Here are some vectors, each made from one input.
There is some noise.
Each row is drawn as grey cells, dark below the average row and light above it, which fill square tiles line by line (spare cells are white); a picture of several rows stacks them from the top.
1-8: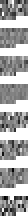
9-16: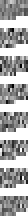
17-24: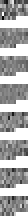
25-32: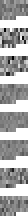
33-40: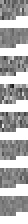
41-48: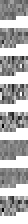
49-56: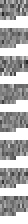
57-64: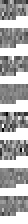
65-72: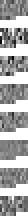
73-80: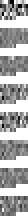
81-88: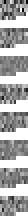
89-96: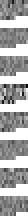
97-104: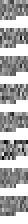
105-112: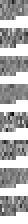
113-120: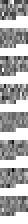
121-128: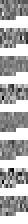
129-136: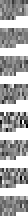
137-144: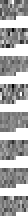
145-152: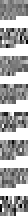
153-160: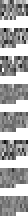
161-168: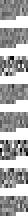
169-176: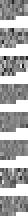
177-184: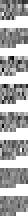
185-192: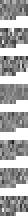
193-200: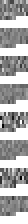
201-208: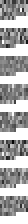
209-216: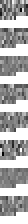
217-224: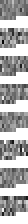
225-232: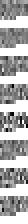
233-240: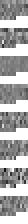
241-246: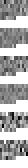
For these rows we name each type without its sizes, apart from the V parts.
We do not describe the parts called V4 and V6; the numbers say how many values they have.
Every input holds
either a fixed value, or a label, a true/false value, a value of V4 and a value of V6.
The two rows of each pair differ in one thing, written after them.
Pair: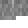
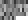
the label
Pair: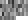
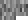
the value of V4
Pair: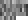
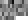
the value of V4
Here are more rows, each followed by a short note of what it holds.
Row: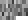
a fixed value
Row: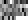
a fixed value
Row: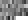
a fixed value
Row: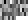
a fixed value
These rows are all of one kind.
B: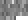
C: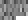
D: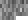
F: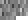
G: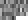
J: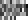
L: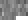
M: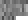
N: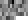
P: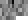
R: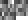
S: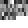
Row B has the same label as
D and L.
